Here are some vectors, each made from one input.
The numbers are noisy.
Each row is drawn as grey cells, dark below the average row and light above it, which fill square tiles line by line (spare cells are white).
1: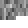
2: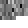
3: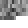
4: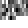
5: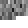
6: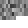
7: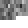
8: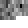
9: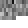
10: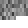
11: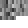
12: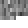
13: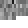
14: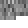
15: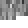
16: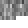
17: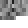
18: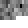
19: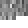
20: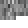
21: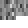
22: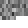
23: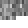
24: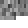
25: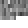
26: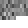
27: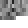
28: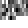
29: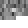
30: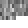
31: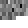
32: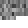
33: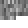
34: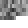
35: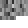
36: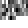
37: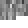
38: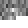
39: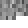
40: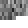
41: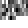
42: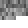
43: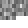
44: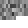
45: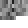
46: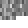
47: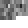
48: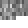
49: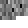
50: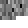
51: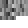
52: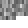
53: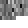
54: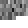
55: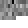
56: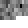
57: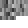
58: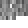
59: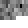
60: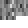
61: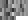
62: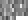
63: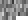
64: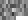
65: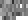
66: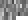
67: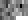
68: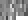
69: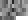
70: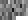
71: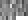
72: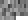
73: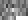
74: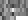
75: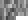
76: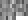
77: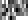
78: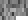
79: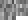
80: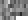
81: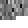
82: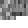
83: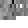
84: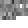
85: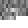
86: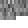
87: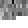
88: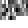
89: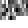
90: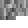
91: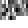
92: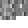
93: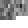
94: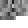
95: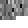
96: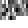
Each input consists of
a list of up to two items, each one of 4 labels and a point on a 5-point line.
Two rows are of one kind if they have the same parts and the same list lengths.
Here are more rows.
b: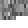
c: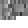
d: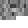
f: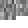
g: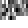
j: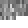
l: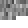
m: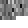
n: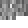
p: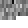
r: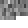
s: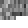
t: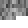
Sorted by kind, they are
b, c, d, f, j, l, n, p, r, s, t
g
m

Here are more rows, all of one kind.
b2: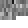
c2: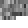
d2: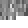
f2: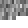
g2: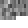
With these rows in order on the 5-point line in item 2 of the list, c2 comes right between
b2 and g2.
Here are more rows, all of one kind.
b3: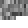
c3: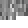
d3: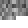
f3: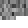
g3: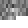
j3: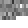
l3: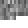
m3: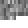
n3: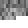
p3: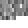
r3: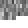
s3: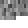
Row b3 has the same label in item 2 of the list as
d3, f3 and r3.
